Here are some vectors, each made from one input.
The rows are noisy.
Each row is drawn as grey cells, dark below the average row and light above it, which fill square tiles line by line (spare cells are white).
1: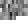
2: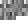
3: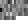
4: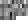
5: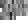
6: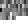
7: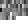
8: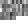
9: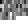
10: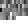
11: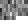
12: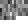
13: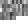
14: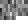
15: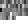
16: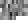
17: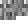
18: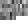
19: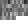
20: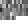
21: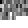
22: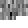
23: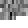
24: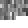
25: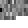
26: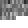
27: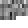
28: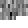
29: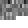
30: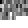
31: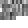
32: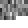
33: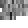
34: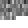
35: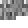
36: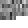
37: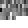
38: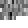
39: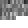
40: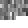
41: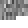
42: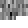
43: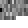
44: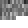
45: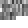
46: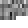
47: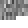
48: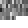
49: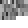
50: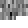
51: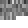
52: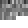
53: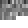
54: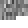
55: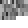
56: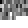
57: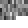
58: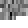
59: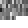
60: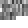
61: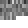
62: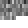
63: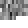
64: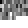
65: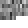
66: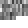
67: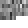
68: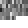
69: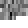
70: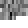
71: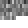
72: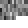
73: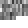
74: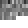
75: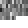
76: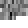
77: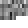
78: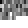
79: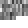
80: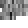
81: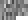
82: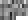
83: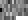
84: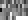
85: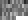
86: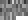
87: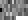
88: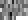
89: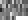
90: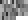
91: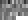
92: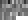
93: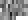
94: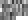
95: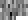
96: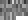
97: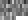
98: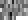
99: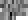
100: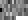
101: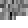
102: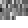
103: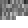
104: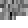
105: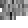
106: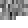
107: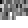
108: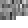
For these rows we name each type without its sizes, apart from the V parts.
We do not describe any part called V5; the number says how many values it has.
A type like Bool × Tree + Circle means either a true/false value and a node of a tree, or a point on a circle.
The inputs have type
Bool × (Line + V5).
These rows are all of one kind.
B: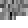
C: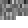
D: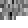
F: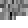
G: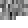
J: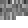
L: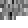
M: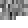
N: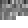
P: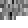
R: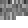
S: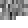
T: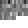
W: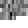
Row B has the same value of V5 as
C, F and W.
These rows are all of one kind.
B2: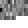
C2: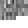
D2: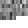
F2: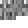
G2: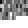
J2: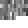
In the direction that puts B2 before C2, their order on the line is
J2, D2, B2, F2, C2, G2.
